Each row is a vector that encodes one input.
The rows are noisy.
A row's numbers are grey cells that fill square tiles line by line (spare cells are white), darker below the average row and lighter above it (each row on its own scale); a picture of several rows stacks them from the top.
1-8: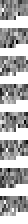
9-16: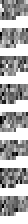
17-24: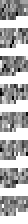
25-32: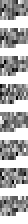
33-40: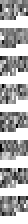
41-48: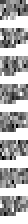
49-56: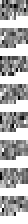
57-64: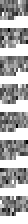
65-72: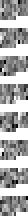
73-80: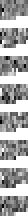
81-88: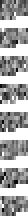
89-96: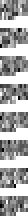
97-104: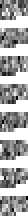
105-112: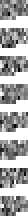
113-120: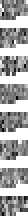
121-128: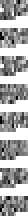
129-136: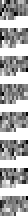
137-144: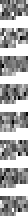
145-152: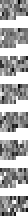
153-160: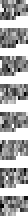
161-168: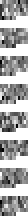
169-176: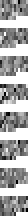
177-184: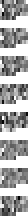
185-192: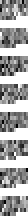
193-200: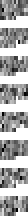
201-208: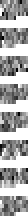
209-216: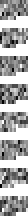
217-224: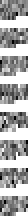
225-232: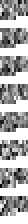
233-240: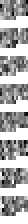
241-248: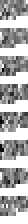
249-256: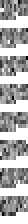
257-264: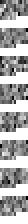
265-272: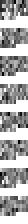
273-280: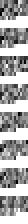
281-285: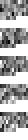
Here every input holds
a point on a 10-point line, a node of an 8-node tree and four true/false values.
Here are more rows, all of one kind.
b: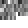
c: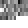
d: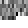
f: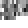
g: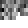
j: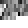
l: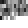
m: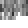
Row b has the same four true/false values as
c and j.
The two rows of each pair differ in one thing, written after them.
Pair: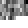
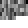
the node of the tree
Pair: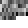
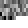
the place on the 10-point line
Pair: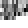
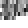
the node of the tree
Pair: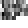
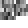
the place on the 10-point line
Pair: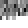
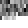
the node of the tree
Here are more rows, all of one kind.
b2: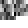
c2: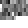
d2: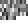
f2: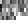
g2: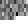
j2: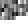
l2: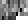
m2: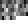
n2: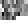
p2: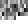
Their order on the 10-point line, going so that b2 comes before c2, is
b2, f2, n2, l2, d2, p2, j2, g2, c2, m2.
